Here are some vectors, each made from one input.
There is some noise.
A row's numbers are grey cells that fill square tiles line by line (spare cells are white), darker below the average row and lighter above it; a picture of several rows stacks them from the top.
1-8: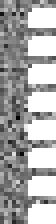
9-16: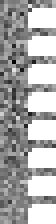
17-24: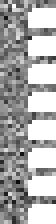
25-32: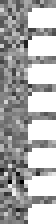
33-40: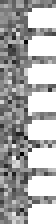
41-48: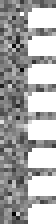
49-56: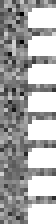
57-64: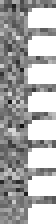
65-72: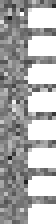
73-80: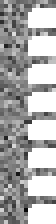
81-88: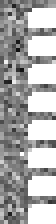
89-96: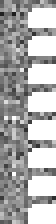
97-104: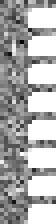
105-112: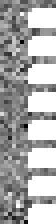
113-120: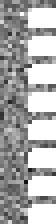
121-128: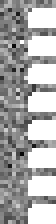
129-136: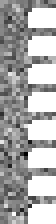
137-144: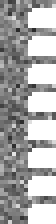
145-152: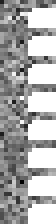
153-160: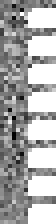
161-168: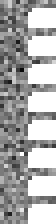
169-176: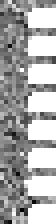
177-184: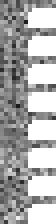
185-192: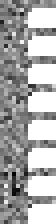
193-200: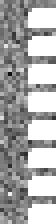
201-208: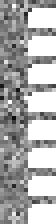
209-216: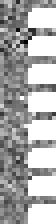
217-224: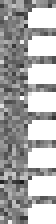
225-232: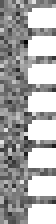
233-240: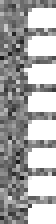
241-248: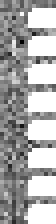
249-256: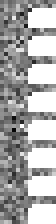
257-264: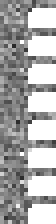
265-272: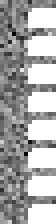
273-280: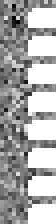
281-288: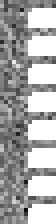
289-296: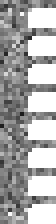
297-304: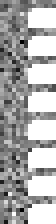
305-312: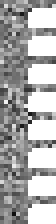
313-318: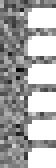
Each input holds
one of 9 labels, together with either a point on an 8-point circle, or a fixed value.
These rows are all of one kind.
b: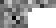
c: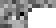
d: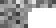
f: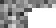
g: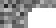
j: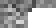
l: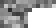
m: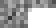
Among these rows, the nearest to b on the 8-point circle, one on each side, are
d and m.
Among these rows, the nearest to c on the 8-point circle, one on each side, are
f and j.
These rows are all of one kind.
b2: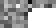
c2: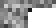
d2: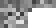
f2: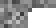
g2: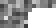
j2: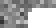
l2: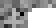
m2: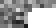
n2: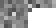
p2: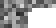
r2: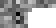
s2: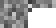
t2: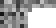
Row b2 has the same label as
n2 and s2.
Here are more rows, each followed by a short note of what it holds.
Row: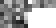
a point on an 8-point circle and one of 9 labels
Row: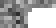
a point on an 8-point circle and one of 9 labels
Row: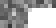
one of 9 labels
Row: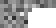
one of 9 labels
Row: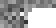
one of 9 labels
